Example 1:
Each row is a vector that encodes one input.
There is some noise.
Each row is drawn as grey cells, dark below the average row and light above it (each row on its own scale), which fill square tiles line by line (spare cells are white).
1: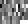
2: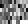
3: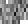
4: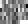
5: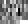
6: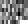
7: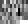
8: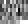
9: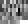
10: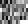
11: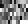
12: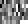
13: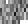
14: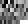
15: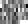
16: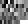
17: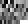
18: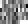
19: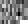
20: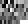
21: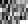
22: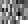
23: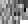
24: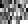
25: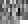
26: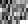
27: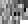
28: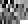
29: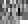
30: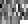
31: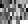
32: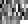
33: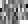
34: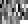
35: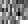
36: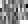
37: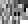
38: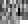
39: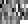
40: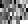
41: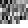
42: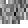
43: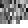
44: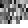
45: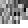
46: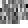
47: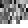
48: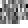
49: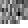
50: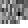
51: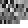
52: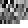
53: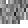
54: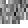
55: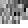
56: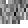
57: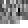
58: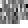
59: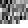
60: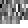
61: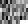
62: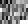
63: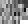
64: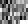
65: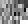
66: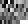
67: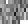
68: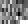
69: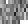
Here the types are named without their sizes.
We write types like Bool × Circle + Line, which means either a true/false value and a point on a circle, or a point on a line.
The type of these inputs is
Line.
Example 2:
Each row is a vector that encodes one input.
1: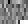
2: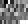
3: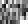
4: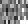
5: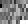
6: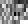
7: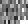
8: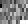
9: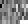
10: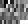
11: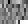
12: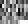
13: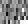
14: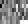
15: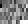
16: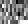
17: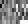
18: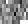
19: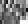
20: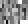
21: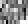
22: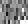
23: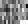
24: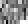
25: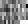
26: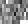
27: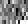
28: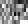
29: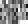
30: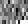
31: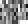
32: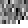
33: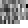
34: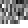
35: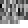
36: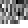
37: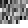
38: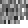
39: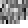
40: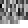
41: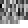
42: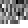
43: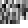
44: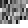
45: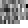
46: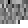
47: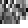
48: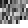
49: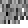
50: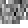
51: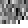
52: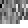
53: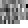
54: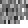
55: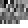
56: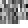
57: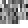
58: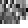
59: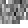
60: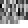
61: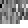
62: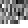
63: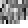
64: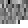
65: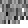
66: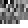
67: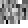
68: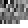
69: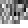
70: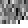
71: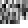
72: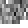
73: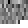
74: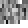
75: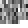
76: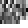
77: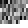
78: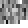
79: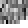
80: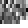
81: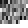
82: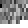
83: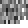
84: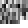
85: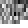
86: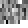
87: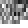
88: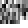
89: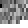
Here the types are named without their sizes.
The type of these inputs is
Circle.
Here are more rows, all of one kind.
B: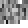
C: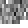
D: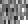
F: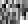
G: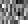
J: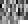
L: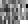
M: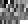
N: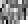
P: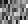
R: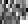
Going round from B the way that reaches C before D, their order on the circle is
B, N, F, R, M, P, J, G, C, L, D.
